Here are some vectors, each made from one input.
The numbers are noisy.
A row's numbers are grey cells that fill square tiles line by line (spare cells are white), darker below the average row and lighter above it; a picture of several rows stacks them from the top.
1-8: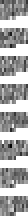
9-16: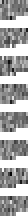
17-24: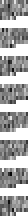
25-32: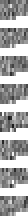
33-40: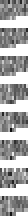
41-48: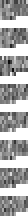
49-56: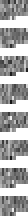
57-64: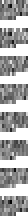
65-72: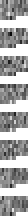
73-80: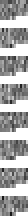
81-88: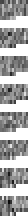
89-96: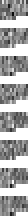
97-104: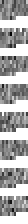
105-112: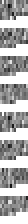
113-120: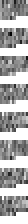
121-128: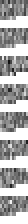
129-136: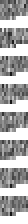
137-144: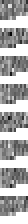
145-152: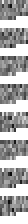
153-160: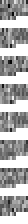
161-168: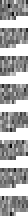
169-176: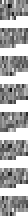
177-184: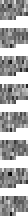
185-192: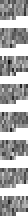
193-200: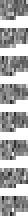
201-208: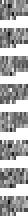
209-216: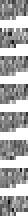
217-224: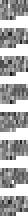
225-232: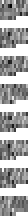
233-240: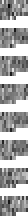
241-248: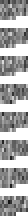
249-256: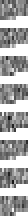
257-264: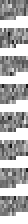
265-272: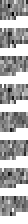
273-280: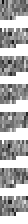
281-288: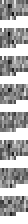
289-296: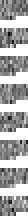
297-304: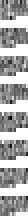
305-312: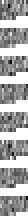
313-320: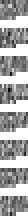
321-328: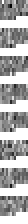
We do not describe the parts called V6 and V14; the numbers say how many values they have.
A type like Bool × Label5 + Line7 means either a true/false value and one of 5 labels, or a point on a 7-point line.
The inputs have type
Bool × (Line9 × V14 + V6).
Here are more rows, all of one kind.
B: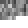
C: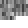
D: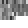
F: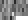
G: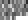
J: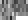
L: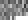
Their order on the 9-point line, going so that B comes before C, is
J, F, B, D, C, L, G.
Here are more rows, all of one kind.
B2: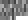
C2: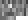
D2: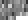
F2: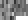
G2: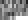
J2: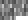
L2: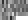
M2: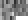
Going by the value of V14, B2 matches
F2 and J2.
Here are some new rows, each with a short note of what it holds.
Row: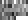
a true/false value and a value of V6
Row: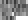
a point on a 9-point line, a true/false value and a value of V14
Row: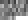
a point on a 9-point line, a true/false value and a value of V14
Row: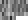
a point on a 9-point line, a true/false value and a value of V14
